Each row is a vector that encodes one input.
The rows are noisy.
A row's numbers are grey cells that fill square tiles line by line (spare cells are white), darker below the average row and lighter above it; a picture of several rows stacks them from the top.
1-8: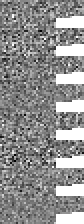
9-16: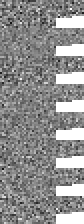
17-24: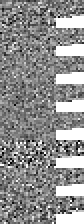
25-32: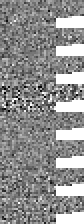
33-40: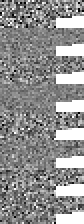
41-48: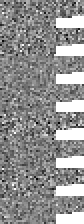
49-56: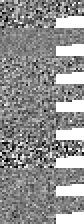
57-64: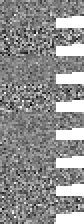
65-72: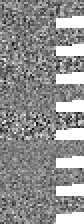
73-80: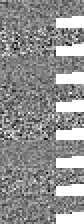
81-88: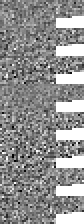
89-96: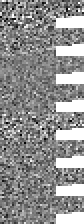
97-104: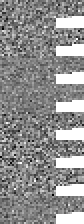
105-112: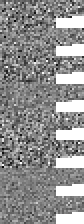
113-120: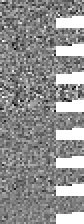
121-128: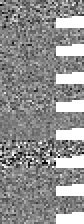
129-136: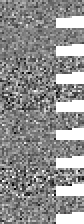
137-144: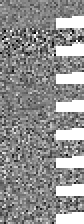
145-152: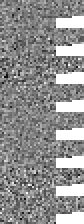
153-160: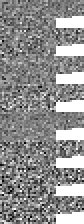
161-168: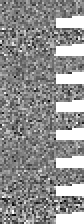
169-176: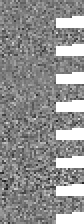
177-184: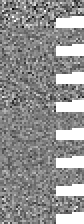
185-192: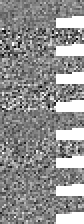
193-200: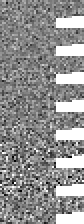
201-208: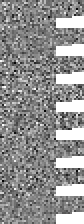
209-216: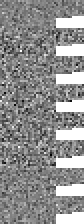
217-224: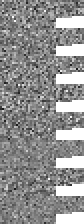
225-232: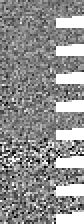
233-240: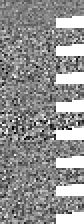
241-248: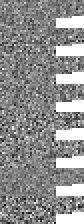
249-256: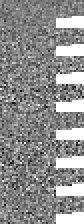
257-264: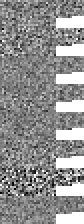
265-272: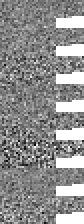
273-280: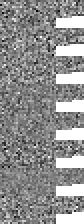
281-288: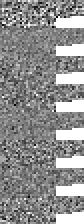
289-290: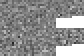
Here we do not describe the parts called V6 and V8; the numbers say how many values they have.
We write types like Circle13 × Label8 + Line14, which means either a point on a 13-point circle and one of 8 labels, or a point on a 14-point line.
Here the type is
(Label11 + Line7) × (Line9 + V6) × V8.
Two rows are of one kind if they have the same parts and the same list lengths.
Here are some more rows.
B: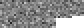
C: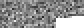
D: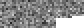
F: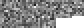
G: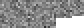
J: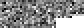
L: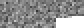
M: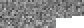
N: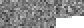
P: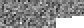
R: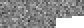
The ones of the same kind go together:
B, G, R
C, F, L, M, P
D, J
N

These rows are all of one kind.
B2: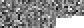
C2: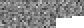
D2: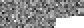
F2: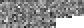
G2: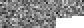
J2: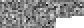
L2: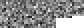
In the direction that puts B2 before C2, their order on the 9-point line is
L2, J2, D2, F2, G2, B2, C2.
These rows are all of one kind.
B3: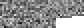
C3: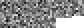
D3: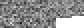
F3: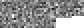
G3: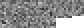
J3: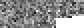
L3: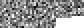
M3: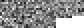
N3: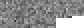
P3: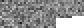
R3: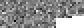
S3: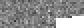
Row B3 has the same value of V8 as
J3 and S3.
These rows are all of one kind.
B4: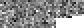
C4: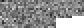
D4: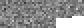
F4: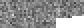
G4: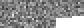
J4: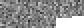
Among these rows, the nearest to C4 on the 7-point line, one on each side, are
D4 and J4.
